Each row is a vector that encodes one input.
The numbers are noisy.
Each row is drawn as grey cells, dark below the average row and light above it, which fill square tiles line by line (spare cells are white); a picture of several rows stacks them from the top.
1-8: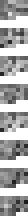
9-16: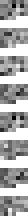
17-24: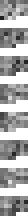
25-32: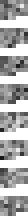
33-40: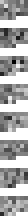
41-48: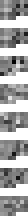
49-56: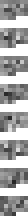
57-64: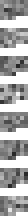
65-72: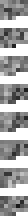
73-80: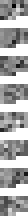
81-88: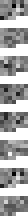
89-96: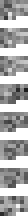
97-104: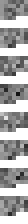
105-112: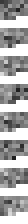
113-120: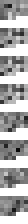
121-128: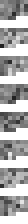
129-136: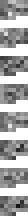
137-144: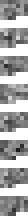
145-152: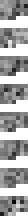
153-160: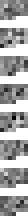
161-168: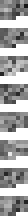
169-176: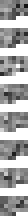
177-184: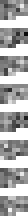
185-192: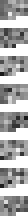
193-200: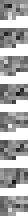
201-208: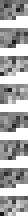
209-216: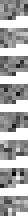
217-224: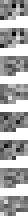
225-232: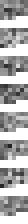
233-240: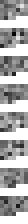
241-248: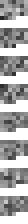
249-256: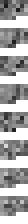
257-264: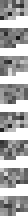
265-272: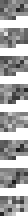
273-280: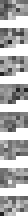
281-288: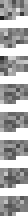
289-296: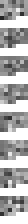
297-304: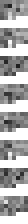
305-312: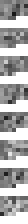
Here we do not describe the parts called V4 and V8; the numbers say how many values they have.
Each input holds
either a point on a 13-point line, or a true/false value and a value of V8, or a value of V4.
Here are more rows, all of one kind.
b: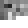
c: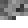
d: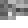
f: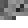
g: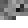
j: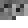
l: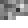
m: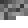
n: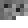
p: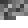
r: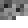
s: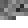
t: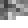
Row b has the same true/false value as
d, l and t.
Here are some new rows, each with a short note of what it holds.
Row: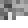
a true/false value and a value of V8
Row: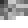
a true/false value and a value of V8
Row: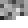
a value of V4
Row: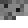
a true/false value and a value of V8
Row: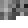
a point on a 13-point line
